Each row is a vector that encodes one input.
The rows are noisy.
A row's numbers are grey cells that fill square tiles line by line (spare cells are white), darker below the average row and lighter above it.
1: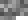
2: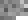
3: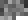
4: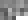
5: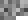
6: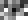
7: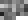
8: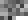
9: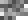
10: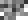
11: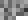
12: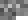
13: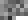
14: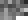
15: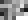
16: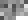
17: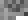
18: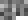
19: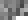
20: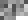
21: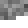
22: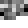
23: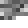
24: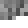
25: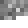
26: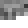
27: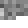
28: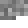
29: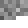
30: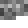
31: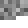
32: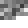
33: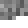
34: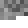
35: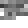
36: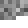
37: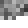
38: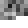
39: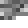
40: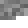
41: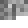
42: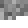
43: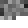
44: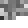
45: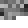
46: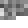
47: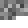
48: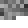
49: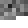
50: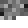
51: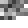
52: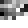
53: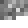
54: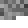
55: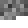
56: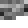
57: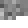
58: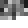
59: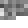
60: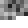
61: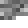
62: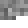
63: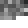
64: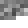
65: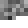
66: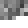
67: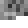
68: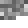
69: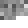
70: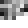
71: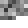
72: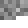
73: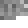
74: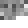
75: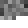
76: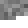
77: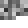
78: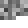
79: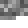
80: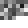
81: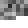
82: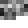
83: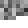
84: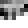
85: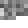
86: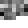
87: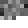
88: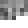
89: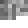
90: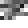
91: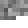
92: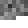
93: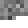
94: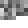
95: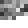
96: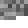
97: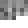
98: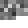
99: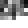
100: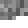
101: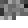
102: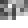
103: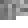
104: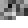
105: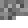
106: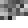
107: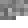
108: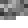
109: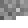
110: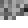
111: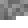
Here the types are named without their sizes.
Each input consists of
a point on a line.
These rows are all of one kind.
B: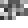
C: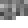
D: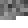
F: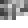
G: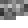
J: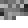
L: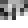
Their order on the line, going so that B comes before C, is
B, F, L, G, C, J, D.
